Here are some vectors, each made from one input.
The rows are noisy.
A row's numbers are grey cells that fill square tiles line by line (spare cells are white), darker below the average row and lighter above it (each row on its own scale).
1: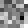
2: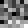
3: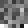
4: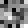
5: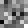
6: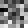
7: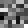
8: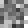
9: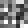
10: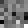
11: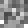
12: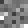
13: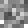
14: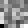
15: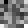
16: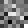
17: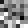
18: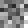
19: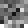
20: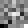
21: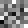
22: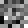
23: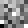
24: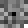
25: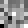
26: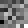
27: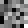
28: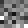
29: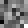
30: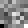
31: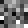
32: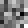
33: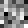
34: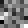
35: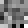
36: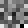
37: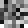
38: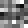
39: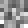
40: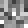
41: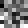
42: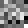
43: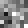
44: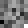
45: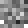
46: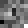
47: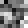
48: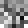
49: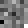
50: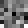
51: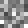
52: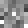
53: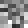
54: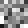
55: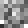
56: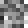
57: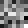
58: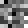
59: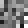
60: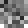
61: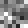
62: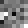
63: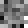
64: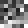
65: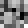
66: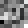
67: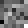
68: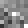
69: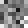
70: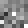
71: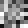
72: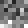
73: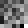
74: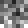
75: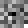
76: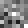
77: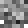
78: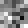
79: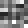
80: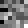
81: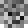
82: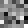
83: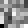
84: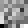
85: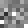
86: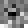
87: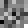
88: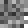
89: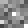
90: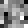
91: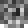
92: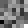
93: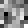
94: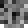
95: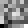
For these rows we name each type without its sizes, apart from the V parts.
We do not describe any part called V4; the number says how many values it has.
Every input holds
a list of items, each a true/false value and a value of V4.
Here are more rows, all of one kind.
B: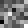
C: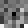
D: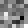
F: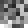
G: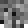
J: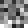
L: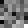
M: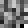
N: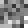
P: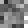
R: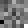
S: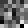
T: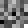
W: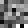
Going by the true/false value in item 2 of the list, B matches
D, F, J and L.
